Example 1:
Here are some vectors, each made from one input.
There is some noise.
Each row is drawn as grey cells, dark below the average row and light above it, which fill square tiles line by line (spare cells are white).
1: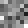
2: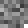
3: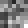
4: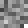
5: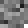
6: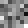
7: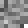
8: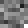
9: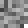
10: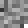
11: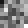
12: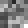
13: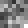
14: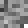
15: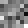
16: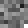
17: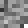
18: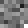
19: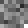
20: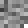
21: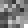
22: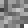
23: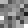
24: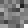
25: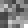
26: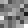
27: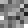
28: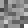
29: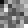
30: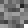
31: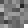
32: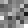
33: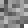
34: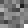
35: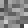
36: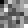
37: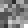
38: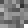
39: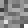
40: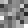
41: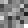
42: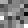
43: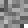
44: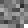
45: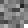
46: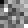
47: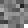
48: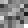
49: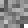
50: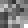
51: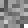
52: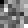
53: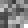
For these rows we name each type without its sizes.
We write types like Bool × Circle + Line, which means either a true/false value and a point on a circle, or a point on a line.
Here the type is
Label.
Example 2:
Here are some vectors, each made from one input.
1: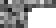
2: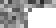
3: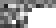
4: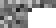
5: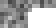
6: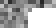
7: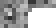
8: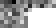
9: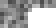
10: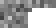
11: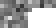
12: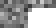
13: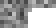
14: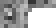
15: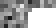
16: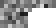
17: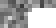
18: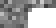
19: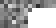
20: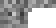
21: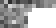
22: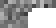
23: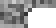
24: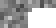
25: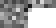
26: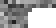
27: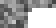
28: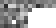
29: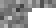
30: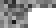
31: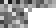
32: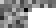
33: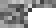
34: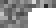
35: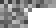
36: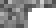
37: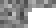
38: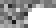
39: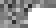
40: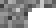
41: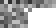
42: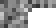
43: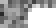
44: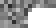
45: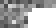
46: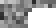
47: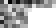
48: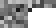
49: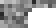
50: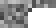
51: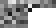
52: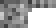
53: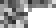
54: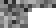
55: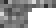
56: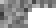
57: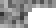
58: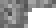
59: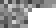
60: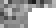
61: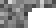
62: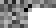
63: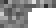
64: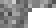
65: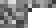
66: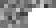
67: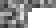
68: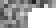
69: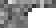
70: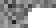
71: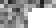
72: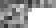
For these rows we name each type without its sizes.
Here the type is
Bool × Bool × Bool.
